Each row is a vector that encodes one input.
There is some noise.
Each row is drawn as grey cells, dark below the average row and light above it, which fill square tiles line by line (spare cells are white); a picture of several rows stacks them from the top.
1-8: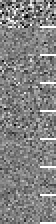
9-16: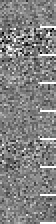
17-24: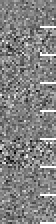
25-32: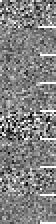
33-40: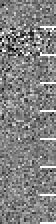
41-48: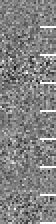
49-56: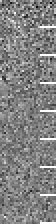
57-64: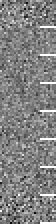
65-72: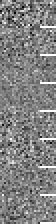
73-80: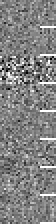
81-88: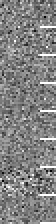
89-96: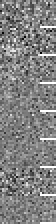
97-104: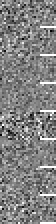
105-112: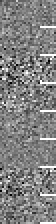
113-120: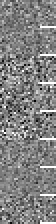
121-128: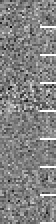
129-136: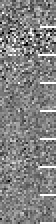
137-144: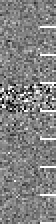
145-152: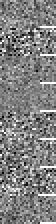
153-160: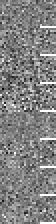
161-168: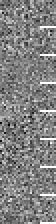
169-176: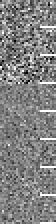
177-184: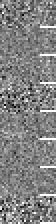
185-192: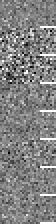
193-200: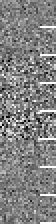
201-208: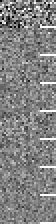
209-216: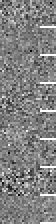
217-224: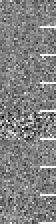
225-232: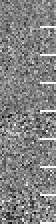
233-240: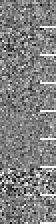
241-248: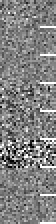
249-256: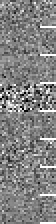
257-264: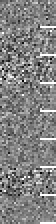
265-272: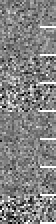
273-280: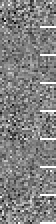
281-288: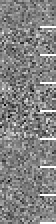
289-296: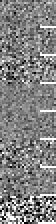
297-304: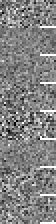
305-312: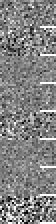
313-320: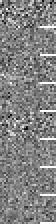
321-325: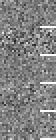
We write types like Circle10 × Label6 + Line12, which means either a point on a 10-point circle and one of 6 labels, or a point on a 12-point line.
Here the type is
Circle5 × (Circle5 × Label4 + Unit) × Label4 × Label7.
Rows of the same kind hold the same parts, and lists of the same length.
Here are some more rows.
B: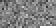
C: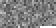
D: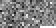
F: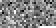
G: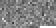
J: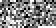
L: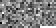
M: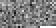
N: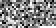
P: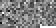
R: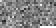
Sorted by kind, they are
B, C, G, L, M, P
D, F, J, N, R

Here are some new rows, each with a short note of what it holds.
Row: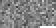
a point on a 5-point circle, one of 4 labels and one of 7 labels
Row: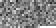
a point on a 5-point circle, one of 4 labels and one of 7 labels
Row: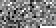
a point on each of two 5-point circles, two labels (each one of 4) and one of 7 labels
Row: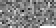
a point on a 5-point circle, one of 4 labels and one of 7 labels
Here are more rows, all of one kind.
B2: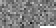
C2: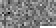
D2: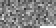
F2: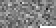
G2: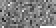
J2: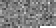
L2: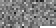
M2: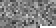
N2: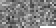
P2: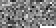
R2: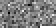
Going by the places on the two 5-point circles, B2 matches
C2 and G2.
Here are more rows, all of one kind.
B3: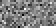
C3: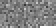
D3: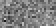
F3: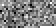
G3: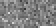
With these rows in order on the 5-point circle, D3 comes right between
F3 and G3.
